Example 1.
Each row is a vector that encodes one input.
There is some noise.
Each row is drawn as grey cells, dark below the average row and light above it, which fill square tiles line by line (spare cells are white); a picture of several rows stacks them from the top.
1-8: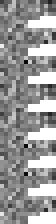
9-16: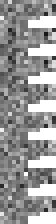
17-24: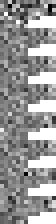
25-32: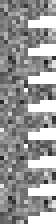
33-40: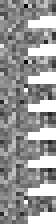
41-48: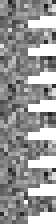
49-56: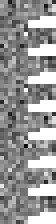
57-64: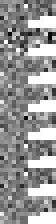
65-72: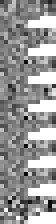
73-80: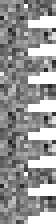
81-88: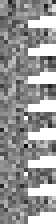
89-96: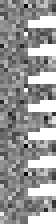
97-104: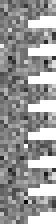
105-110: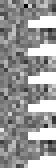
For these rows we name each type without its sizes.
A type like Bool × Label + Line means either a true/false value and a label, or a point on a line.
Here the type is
Circle + Unit.
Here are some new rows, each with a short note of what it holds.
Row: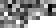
a fixed value
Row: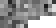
a point on a circle
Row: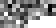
a fixed value
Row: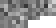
a point on a circle
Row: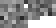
a point on a circle
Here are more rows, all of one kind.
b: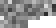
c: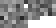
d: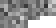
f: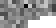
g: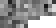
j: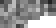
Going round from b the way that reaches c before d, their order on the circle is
b, f, j, c, g, d.
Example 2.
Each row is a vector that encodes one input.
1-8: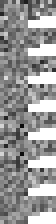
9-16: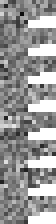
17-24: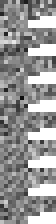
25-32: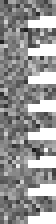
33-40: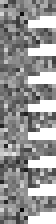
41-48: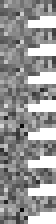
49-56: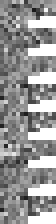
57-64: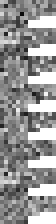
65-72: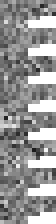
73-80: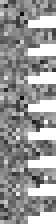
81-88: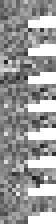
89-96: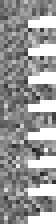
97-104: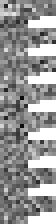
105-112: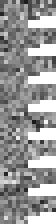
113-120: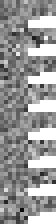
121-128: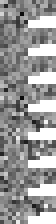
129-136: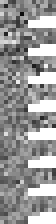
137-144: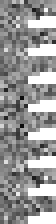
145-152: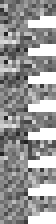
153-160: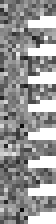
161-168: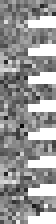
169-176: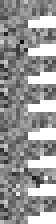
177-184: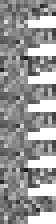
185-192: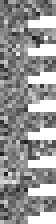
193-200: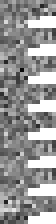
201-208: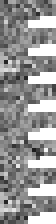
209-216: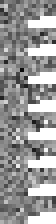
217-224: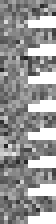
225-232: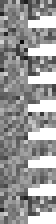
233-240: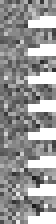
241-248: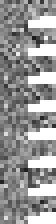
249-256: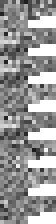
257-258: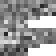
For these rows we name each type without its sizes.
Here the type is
Tree.
